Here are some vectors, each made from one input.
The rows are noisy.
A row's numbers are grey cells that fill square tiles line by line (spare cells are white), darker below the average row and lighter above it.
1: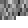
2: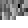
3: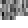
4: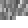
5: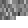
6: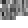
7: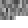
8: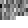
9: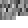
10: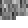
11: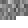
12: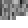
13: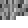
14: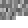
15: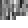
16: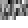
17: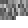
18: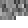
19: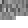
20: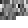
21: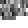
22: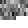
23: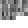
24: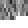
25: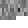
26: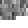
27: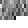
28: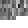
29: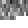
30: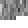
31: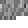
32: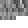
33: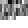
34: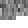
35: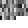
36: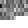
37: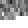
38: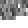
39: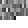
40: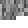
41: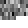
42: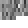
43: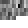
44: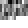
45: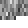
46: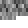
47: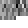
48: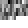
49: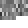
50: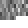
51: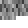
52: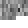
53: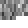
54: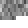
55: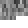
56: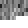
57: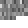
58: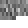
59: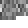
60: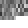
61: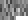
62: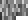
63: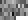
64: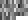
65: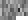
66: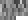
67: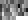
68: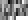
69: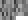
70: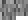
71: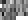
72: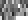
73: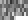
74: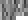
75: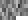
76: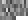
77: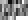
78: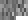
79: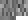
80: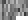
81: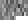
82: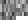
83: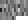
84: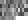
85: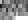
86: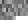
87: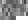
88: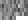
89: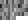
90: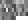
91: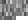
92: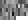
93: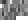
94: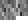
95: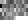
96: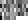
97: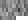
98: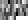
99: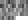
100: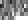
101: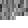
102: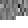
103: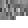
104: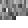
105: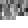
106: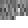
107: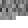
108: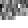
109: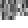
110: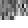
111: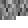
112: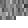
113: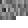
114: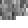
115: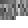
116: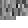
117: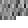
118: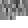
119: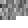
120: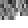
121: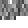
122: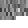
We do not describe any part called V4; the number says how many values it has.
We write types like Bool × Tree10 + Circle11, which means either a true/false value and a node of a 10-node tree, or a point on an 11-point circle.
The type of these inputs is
List3(Bool × V4).
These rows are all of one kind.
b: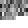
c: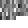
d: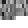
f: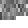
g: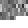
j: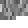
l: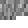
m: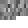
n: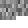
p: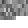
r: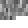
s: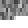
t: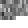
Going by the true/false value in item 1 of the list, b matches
c, f and g.
